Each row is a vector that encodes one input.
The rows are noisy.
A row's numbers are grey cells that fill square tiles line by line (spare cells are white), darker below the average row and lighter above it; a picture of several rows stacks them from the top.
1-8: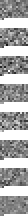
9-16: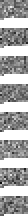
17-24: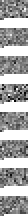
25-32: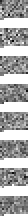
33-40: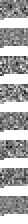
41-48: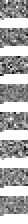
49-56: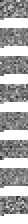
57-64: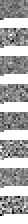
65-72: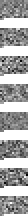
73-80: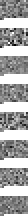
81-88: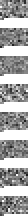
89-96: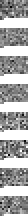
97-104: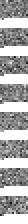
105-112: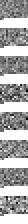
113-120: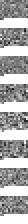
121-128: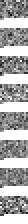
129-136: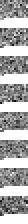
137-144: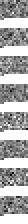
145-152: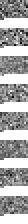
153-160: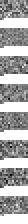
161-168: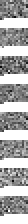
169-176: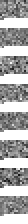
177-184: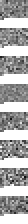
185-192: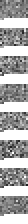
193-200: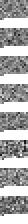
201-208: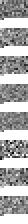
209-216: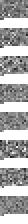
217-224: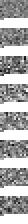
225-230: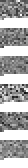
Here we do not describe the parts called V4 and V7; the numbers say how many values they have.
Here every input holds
three true/false values and a value of V7, together with either a point on a 6-point line, or a node of an 8-node tree and a value of V4.
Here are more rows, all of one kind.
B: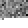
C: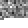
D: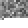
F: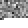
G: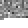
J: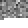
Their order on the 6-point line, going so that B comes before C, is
G, J, B, F, C, D.
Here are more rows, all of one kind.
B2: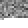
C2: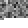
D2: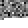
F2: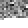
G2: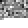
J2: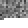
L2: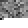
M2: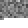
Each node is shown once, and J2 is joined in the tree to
D2 and L2.
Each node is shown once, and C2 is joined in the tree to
L2.
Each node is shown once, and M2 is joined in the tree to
G2.
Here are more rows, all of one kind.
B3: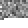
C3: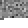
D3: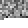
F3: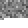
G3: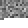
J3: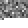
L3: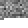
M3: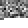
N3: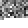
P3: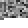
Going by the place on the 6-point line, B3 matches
J3 and M3.
